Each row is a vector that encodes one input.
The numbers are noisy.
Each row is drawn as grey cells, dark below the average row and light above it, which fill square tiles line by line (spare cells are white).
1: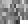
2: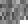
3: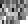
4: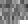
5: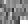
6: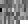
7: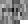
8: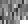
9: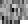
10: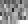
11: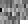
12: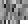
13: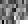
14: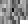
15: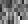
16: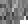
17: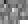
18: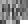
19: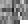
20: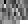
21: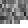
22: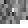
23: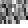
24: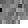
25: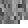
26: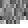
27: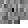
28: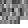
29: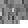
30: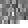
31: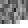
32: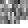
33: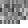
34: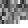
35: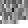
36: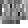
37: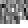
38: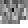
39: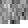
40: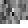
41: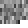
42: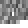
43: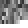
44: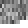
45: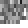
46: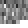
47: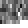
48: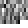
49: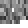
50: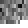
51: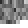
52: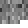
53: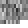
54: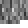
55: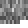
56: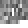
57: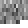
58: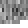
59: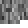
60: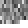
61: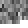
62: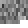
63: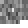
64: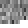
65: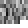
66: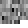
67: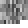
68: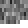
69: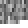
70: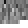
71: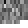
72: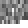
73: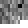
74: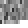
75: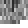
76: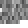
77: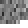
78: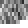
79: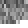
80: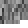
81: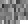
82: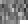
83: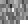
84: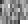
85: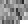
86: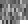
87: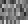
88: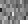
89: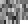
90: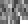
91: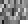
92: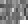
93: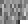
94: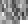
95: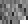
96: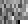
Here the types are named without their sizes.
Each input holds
a label, together with either a label, or three true/false values.
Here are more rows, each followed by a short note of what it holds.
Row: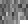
a label and three true/false values
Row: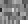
a label and three true/false values
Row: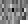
two labels
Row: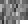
a label and three true/false values
